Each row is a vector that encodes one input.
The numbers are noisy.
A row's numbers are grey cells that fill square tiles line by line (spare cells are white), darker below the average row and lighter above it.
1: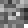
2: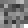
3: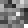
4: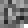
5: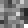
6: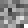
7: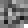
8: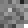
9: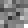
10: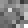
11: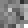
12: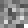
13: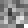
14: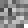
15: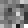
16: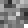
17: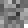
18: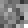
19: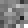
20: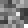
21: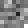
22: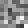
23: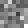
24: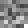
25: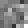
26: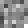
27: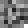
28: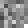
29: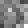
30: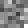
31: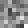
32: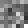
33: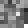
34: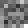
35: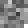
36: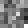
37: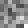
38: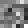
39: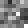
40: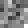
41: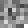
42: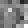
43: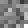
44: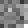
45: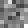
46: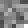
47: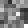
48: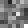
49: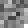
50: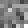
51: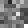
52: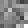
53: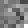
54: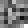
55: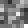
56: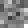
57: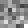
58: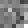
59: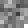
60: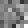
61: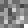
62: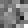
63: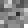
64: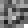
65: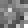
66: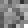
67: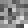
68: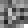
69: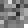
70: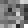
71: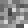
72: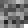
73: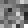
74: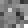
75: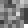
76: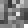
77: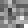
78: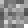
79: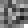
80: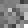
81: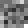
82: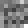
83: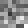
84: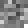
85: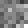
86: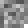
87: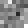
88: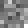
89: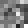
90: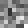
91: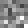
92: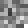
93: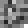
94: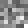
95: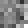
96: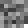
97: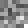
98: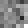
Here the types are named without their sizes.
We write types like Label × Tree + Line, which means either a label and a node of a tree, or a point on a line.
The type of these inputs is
Bool × Bool × Bool.
